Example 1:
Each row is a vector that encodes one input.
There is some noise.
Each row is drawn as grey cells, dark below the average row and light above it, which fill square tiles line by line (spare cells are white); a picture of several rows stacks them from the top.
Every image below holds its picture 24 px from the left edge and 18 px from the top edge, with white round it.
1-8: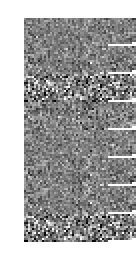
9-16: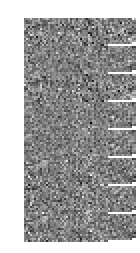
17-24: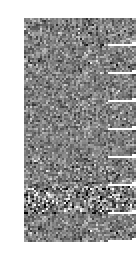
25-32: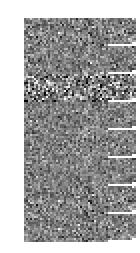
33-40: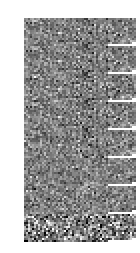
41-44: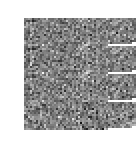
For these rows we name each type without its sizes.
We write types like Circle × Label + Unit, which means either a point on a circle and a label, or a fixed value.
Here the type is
List(Line).
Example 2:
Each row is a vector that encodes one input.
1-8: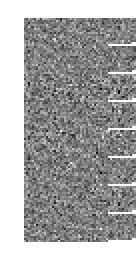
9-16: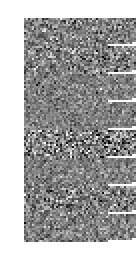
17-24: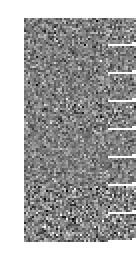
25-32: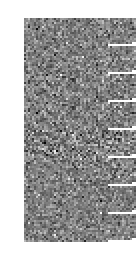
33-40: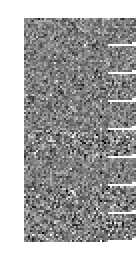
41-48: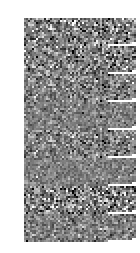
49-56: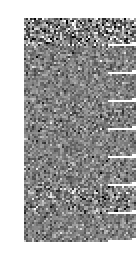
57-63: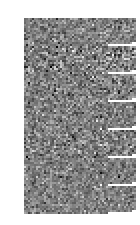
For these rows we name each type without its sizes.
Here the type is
List(Line × Line).
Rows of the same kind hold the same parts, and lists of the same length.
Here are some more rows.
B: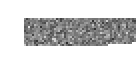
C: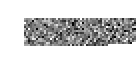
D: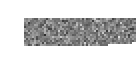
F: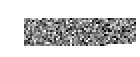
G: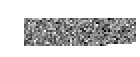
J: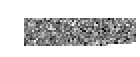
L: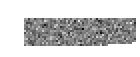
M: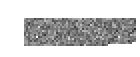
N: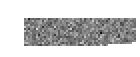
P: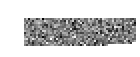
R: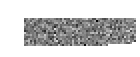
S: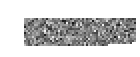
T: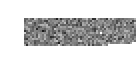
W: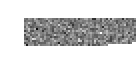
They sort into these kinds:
B, C, L, M, N, P, R, T, W
D, S
F, G, J

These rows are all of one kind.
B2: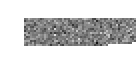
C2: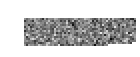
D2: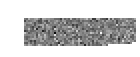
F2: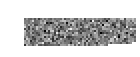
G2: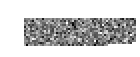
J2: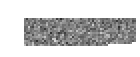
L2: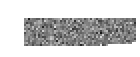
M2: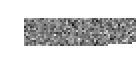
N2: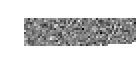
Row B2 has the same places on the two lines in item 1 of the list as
C2, G2 and M2.
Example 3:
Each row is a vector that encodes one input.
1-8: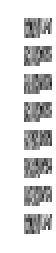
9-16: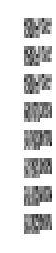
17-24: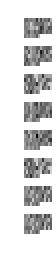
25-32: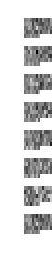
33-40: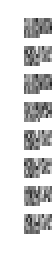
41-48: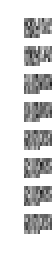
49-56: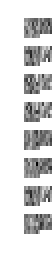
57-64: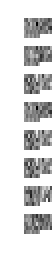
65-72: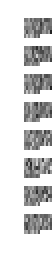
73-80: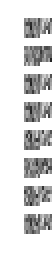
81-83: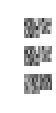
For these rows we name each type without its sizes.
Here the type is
Label + Line.
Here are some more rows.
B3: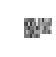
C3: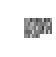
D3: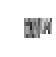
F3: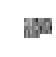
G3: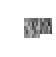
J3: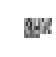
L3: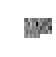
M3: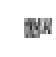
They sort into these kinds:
B3, D3, J3, M3
C3, F3, G3, L3

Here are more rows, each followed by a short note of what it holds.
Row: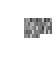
a label
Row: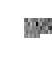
a label
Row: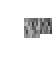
a label
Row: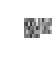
a point on a line
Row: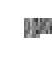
a label
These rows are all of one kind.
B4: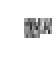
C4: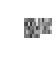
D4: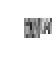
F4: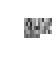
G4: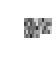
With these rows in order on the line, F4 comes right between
B4 and C4.
